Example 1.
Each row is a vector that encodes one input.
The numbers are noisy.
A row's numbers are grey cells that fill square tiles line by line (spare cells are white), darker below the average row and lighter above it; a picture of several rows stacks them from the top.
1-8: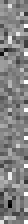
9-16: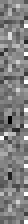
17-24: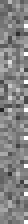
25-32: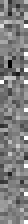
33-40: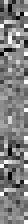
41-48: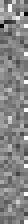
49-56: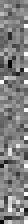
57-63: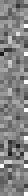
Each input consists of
a point on a 9-point line and a true/false value.
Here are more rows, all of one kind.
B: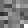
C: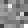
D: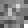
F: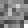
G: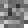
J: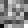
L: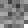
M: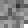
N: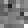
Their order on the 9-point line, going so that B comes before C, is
B, N, L, D, F, G, C, J, M.
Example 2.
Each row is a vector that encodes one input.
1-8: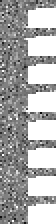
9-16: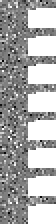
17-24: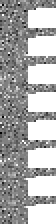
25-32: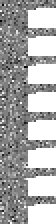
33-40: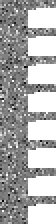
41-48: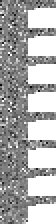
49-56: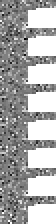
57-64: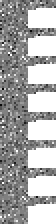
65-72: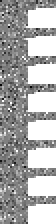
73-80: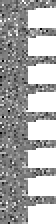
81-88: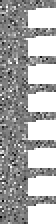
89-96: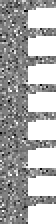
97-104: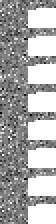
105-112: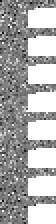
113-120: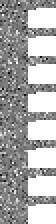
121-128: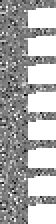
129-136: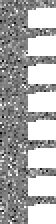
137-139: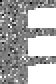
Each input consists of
a point on a 9-point line and a true/false value.
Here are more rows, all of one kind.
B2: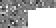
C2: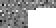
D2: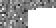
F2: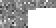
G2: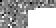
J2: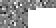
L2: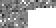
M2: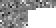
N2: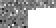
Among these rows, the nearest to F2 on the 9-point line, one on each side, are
J2 and L2.
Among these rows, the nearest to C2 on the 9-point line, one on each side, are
D2 and N2.
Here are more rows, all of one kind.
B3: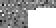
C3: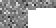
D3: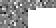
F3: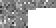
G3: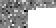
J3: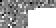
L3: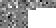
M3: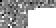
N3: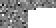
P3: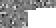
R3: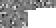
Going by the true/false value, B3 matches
C3, L3, P3 and R3.
